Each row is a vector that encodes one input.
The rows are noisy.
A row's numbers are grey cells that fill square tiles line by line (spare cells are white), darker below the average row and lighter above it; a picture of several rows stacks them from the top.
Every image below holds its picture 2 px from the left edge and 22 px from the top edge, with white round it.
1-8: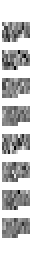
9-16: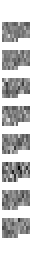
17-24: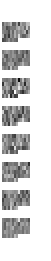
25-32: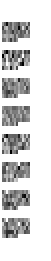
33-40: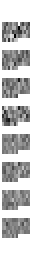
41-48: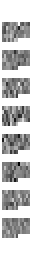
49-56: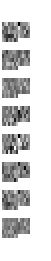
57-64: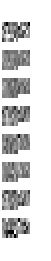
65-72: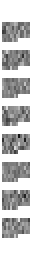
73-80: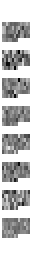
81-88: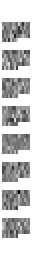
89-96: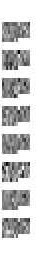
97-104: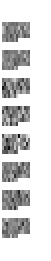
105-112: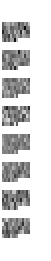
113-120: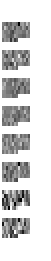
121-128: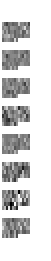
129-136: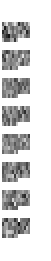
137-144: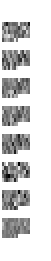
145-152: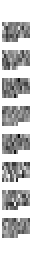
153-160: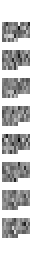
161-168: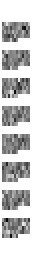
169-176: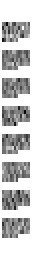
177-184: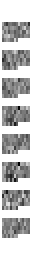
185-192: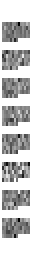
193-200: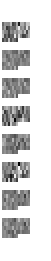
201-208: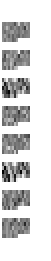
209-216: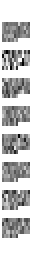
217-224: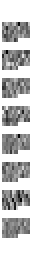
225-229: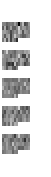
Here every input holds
either a fixed value, or four true/false values.
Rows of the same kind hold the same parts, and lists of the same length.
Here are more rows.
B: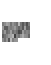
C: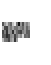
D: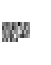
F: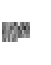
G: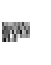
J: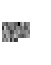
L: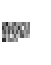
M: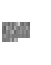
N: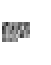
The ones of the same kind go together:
B, C, D, F, J, M, N
G, L

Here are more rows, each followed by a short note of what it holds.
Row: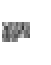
four true/false values
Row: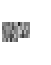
four true/false values
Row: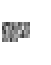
four true/false values
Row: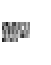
a fixed value
